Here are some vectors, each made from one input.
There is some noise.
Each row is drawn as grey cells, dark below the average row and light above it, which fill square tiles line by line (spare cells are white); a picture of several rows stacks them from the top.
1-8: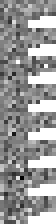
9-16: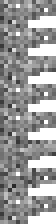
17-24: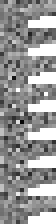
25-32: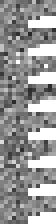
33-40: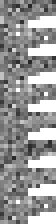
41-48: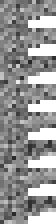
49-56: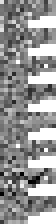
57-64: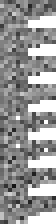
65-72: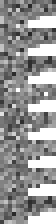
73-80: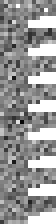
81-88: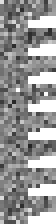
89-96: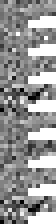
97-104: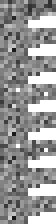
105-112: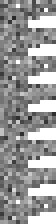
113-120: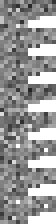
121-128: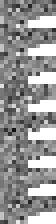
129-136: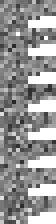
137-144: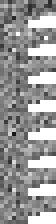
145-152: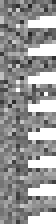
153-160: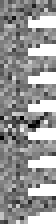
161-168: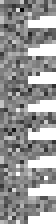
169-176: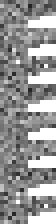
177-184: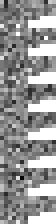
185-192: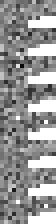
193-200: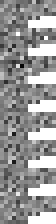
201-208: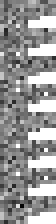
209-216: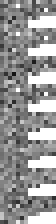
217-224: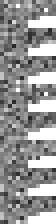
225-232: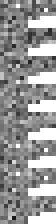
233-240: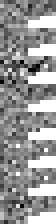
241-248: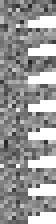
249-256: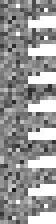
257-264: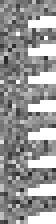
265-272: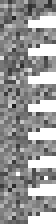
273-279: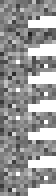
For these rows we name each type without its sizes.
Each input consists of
either a point on a circle, or a fixed value.
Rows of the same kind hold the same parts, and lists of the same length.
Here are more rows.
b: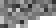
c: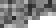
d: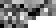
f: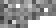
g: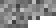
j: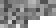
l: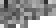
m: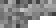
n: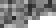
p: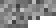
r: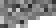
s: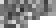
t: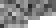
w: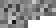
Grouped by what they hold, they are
b, c, f, g, j, l, m, n, p, r, s, t, w
d

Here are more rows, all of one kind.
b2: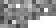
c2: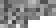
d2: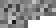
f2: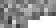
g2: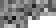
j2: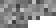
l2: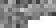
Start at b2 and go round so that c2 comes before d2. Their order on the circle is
b2, g2, c2, d2, j2, l2, f2.
